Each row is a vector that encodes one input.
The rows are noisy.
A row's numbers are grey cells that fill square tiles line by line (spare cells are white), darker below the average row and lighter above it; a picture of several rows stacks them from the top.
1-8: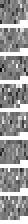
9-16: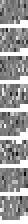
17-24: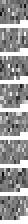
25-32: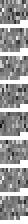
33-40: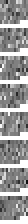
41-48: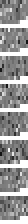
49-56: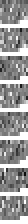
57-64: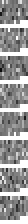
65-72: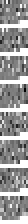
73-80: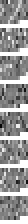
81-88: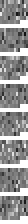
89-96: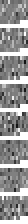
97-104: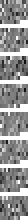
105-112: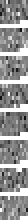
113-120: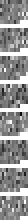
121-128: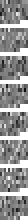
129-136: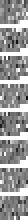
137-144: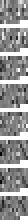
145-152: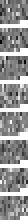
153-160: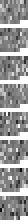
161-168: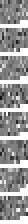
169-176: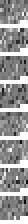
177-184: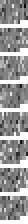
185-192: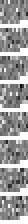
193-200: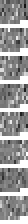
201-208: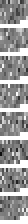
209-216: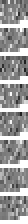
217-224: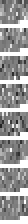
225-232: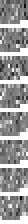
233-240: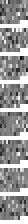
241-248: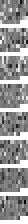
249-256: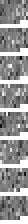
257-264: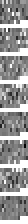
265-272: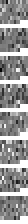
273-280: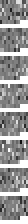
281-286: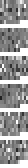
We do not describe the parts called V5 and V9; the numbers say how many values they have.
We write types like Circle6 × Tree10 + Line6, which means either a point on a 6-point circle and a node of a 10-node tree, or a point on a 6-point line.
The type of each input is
Bool × Circle10 × V5 × V9.
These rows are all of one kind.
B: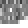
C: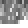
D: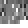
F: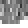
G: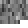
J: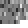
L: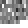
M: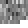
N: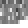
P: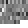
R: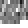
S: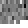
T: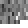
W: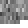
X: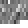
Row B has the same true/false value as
D, R, W and X.
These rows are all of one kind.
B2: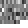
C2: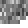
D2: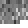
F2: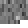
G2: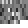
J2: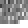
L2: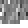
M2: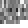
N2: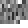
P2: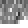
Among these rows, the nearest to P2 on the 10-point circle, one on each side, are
C2 and J2.
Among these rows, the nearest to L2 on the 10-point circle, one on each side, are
B2 and C2.
